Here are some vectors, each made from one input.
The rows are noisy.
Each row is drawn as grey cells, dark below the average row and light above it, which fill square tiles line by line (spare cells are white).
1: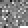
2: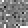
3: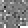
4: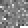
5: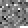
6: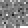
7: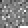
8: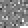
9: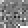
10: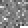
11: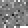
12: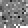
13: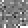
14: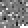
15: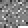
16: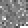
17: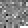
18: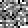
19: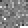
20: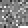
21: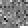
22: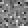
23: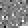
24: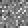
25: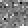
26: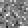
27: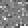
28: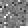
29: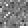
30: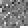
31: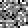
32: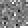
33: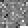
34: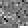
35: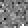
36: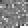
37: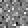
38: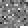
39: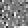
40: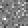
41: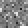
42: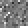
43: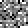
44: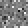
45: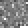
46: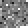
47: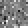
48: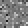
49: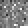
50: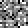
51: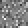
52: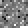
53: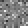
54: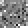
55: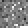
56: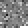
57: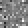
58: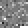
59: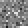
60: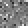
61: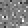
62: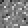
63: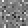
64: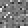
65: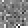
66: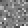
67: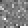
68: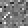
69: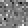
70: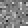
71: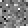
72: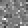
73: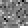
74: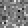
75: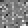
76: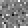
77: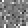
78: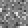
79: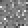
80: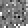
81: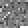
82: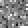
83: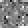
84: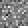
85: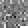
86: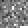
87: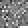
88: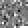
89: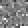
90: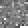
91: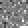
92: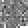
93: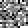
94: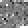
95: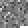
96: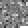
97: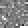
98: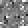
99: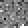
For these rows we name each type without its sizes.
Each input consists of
either a fixed value, or two labels.
